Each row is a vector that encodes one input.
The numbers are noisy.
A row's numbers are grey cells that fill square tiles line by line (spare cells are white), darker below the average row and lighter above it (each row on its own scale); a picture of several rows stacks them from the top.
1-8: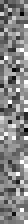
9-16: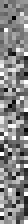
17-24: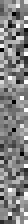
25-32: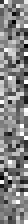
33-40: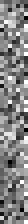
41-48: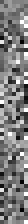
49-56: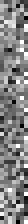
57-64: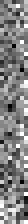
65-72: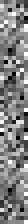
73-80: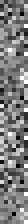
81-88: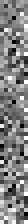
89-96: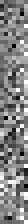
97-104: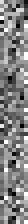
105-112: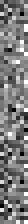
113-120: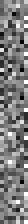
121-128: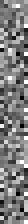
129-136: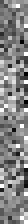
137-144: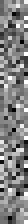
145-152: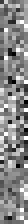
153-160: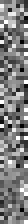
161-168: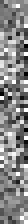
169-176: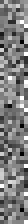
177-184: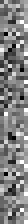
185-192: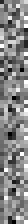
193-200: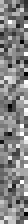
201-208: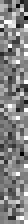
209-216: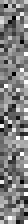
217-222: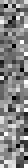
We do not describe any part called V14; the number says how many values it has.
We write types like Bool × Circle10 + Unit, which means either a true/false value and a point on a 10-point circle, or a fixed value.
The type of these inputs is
Circle11 + Line7 + V14.
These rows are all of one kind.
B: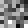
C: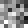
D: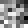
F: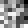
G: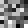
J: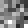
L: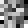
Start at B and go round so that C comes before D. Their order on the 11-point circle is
B, J, C, D, F, L, G.
